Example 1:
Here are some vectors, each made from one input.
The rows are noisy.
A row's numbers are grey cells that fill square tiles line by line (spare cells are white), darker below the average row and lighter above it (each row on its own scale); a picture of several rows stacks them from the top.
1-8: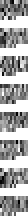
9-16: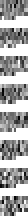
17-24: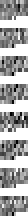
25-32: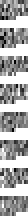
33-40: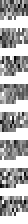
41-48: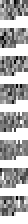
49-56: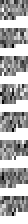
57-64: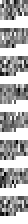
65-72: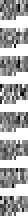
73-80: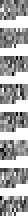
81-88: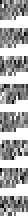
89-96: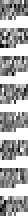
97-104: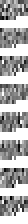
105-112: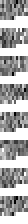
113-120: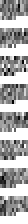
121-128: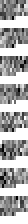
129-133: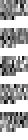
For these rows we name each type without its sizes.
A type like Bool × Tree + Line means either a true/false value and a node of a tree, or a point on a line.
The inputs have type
Bool × Bool × Bool × Bool + Unit.
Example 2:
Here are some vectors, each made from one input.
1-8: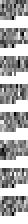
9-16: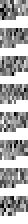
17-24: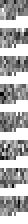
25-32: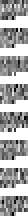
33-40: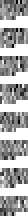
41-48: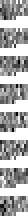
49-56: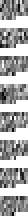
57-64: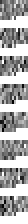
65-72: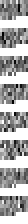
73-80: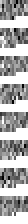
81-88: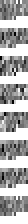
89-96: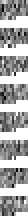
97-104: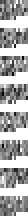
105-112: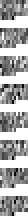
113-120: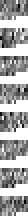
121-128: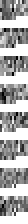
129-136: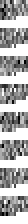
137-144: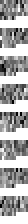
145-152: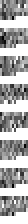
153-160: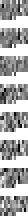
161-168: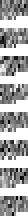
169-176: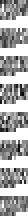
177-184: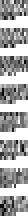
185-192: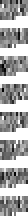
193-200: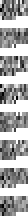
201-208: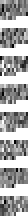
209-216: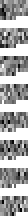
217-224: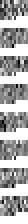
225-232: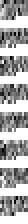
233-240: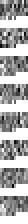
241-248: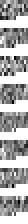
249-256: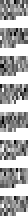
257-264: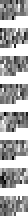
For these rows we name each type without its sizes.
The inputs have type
Bool × Bool × Bool × Bool + Unit.
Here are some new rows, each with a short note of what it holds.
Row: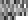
four true/false values
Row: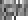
four true/false values
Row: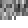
four true/false values
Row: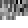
four true/false values
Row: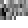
four true/false values
